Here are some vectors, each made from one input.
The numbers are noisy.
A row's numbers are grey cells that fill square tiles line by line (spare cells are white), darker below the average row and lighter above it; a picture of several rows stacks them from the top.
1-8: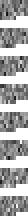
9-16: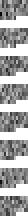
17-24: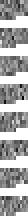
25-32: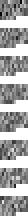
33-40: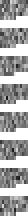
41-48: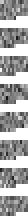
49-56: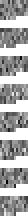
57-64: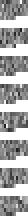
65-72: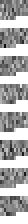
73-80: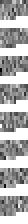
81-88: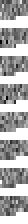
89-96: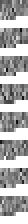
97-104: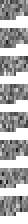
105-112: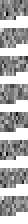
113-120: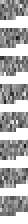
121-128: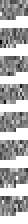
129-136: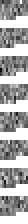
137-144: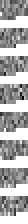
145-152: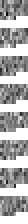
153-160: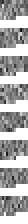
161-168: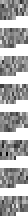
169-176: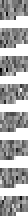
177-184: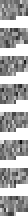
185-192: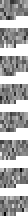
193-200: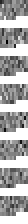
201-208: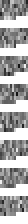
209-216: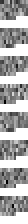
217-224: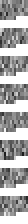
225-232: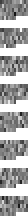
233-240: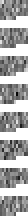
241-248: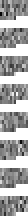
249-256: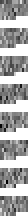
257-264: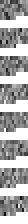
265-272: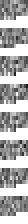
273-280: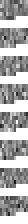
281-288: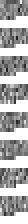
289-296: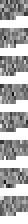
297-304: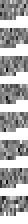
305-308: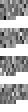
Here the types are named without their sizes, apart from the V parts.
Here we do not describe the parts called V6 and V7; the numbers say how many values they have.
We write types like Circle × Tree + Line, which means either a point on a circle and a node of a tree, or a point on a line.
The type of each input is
Bool × Bool × Bool × Bool × Label × Line × Line × V6 × V7.
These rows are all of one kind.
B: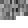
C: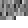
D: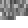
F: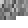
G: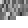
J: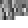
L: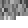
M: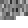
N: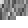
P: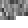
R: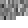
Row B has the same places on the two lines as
D, M and P.
